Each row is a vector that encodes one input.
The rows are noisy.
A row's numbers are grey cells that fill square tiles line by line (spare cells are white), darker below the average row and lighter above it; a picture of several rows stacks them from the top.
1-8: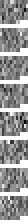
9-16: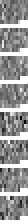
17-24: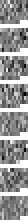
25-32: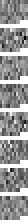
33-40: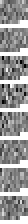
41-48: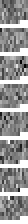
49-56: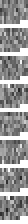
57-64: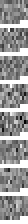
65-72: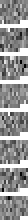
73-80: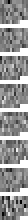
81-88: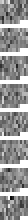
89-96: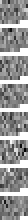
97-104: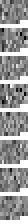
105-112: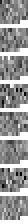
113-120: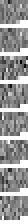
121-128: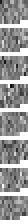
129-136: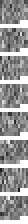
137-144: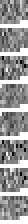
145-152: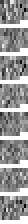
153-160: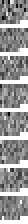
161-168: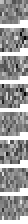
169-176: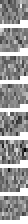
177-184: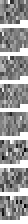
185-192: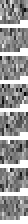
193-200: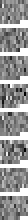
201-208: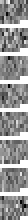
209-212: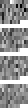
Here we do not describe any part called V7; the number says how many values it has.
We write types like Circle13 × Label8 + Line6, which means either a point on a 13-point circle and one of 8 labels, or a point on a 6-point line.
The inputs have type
(Line8 + List3(Line6)) × Tree8 × V7.
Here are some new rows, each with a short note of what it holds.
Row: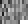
a node of an 8-node tree and a value of V7, together with a list of one item
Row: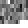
a node of an 8-node tree and a value of V7, together with the empty list
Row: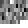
a point on an 8-point line, a node of an 8-node tree and a value of V7
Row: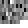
a point on an 8-point line, a node of an 8-node tree and a value of V7
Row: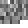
a node of an 8-node tree and a value of V7, together with the empty list
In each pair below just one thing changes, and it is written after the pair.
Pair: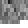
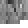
the value of V7
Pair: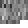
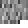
the node of the tree
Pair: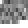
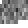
the node of the tree
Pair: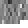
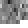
the node of the tree
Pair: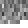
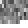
the place on the 6-point line in item 1 of the list
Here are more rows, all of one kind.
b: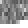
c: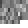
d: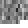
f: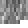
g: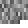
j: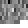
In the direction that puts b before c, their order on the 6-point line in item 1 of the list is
d, b, g, c, j, f.
